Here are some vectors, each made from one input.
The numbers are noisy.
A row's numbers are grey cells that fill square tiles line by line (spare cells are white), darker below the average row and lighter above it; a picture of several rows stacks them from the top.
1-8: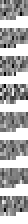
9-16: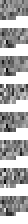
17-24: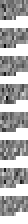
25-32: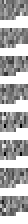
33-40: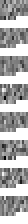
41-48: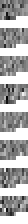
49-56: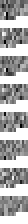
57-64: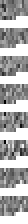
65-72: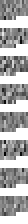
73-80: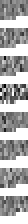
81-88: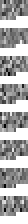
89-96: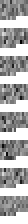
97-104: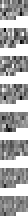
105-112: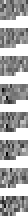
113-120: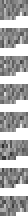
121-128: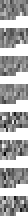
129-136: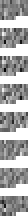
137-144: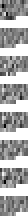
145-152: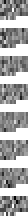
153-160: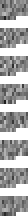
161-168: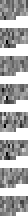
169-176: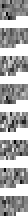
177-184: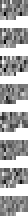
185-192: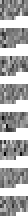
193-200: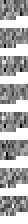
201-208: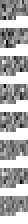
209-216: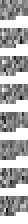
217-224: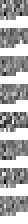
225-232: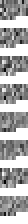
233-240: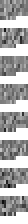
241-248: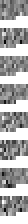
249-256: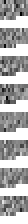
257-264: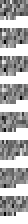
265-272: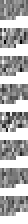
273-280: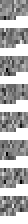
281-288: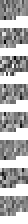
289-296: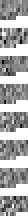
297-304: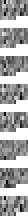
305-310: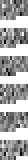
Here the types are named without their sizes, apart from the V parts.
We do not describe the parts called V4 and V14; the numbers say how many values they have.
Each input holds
either a point on a line, or a true/false value, a value of V4 and a value of V14.
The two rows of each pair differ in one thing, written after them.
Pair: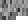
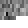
the value of V4
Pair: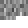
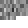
the value of V14
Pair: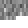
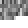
the value of V14
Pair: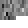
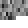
the value of V14
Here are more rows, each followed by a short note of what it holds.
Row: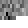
a true/false value, a value of V4 and a value of V14
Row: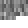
a true/false value, a value of V4 and a value of V14
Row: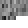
a true/false value, a value of V4 and a value of V14
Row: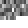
a point on a line
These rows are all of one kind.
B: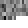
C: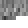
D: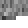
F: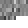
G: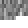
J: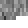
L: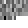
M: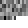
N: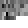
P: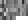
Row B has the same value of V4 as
L, M and P.
